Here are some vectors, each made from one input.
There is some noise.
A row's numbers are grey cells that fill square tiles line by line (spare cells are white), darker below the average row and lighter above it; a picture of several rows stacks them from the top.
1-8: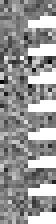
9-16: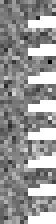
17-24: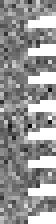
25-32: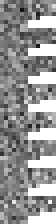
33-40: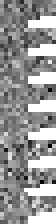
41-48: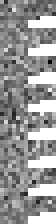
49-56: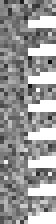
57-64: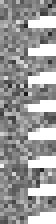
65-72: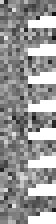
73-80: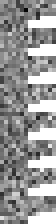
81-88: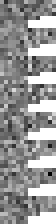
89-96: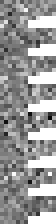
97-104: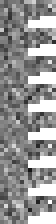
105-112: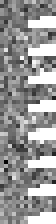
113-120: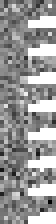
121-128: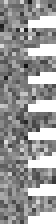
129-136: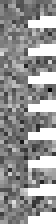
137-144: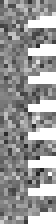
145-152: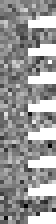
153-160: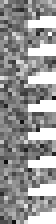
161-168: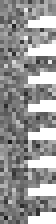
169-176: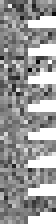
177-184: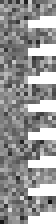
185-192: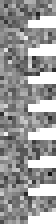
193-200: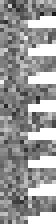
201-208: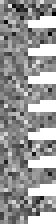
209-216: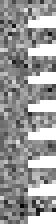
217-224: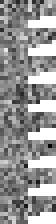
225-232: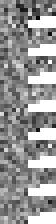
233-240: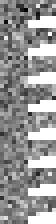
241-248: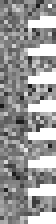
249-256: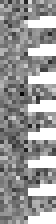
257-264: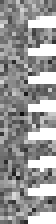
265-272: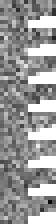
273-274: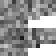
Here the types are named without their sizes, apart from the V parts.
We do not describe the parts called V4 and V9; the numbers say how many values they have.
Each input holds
either a true/false value, a value of V4 and a value of V9, or a list of points on a line.
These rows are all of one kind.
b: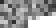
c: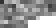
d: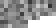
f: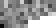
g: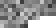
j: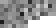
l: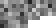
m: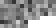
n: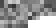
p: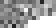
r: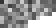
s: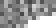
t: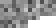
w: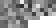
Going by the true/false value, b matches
c, g and n.
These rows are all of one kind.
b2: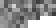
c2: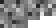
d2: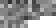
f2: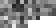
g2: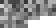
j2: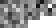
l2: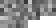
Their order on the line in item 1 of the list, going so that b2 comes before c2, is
d2, g2, f2, l2, b2, c2, j2.
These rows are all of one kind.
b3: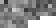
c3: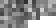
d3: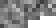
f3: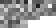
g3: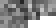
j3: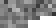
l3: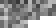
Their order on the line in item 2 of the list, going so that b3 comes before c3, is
b3, f3, j3, d3, l3, c3, g3.
